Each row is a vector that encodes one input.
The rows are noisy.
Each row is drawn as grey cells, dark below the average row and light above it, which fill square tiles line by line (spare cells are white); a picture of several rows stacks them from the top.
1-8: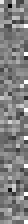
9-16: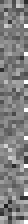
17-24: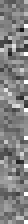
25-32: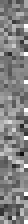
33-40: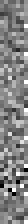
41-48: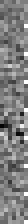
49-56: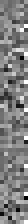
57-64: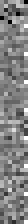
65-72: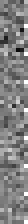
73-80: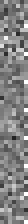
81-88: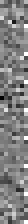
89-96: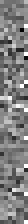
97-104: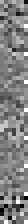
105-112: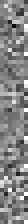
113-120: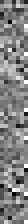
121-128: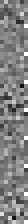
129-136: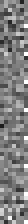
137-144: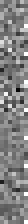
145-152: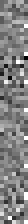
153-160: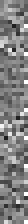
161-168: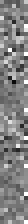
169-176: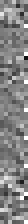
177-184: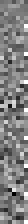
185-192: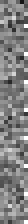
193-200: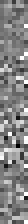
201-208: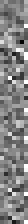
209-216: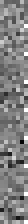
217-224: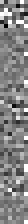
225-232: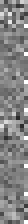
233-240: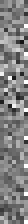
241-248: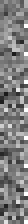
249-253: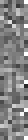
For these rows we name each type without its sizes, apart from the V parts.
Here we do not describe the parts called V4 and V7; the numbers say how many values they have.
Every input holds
either a value of V4 and a value of V7, or a list of points on a line.
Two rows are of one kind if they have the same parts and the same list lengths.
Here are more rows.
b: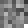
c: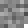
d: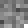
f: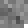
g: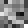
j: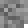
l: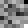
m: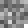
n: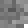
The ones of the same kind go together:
b, d
c, f, j, m, n
g
l

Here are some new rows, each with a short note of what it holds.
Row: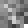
a value of V4 and a value of V7
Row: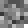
a list of two items
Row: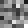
a list of one item
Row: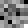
the empty list
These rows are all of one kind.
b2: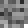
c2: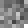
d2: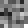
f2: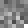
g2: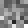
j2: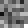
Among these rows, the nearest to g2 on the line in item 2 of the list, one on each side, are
c2 and f2.
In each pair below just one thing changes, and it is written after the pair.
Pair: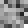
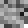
the value of V7
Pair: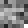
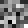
the value of V7
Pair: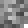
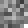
the value of V7
